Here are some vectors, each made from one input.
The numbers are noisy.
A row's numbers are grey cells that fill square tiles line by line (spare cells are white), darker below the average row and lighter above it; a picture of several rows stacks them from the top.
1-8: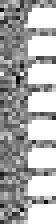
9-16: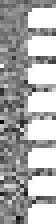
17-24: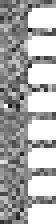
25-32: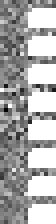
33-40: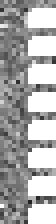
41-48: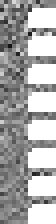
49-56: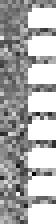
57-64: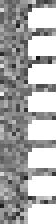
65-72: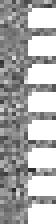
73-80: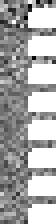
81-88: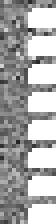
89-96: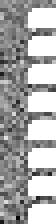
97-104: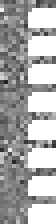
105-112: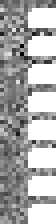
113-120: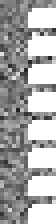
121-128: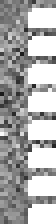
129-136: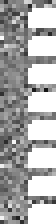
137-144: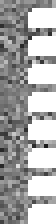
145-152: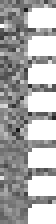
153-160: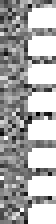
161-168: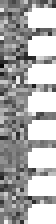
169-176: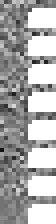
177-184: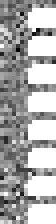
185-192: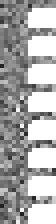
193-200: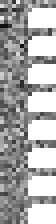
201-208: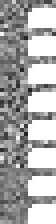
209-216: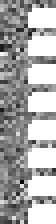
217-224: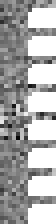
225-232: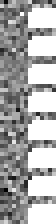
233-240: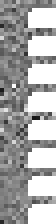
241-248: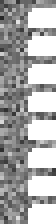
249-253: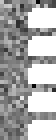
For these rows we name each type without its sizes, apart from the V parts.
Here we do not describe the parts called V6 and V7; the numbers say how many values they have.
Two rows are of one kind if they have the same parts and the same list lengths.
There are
3 kinds of row.
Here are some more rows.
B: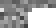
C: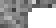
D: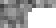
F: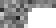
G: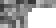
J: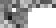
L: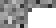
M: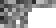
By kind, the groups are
B, D, G, M
C
F, J, L

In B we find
a point on each of two lines and a true/false value.
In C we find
a point on a line, a true/false value and a value of V7.
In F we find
a value of V6.
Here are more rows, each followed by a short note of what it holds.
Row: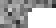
a value of V6
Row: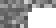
a point on each of two lines and a true/false value
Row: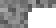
a point on a line, a true/false value and a value of V7
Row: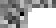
a point on a line, a true/false value and a value of V7
